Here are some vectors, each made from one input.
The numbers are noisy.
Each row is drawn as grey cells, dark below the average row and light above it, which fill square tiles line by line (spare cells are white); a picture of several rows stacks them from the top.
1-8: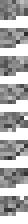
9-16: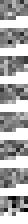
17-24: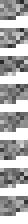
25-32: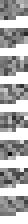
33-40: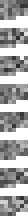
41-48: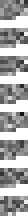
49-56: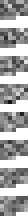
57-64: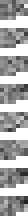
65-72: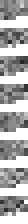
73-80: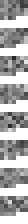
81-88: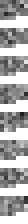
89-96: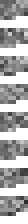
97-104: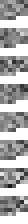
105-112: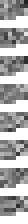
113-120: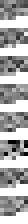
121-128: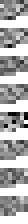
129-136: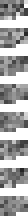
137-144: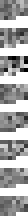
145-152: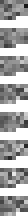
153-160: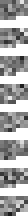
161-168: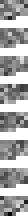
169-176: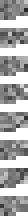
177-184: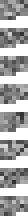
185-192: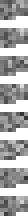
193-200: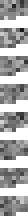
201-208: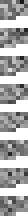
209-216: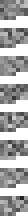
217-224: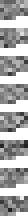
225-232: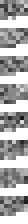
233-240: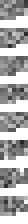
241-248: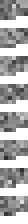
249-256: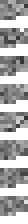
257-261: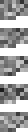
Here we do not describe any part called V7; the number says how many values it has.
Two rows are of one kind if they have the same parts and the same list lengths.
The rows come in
3 kinds.
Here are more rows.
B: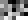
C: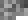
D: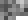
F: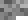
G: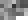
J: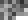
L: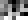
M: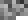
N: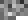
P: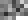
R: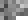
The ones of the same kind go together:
B, L
C, G, J, P
D, F, M, N, R

